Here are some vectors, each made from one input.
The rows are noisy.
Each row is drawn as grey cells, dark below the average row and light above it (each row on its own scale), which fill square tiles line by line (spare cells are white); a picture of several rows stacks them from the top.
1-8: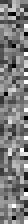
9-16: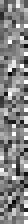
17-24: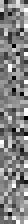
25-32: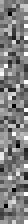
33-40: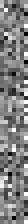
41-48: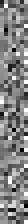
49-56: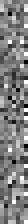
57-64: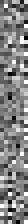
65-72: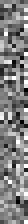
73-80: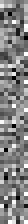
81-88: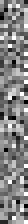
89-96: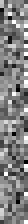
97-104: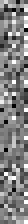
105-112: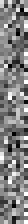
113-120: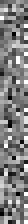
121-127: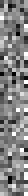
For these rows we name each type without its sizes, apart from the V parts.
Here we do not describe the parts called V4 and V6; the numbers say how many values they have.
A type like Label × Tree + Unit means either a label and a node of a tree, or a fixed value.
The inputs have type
(Bool × Label + V4) × V6.
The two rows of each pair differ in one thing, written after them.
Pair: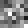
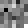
the value of V6
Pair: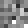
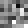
the label
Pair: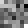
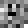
the value of V6
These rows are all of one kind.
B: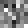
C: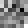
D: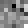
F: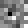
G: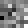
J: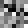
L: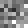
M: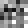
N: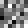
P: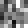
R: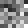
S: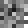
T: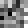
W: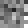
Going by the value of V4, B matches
C, D and L.
